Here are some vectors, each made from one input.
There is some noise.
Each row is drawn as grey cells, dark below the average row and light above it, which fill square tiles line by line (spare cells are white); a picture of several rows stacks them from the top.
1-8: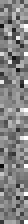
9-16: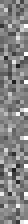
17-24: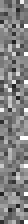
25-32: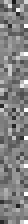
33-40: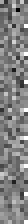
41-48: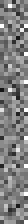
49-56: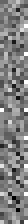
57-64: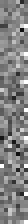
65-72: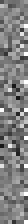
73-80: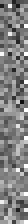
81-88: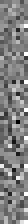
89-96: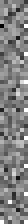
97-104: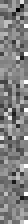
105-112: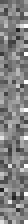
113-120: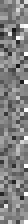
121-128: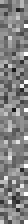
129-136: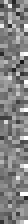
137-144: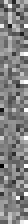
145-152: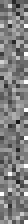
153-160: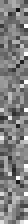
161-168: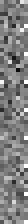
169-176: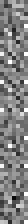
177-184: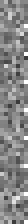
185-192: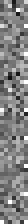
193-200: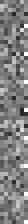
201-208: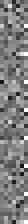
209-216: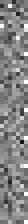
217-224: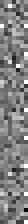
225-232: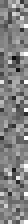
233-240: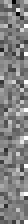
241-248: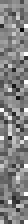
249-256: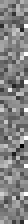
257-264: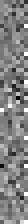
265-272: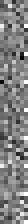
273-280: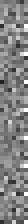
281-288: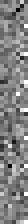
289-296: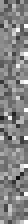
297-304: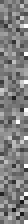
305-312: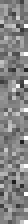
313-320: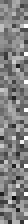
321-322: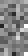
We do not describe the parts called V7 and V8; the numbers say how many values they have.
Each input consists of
a value of V7 and a value of V8, together with a list of up to three points on a 4-point line.
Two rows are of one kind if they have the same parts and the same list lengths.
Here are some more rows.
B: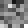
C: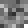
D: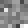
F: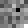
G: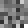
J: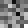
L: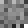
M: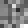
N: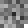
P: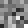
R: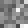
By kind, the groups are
B, J
C, N, P
D, F, M, R
G, L

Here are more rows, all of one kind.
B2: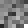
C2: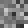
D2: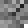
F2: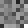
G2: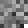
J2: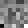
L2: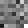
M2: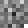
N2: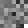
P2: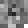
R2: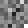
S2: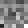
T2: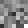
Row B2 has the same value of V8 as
D2, N2 and P2.
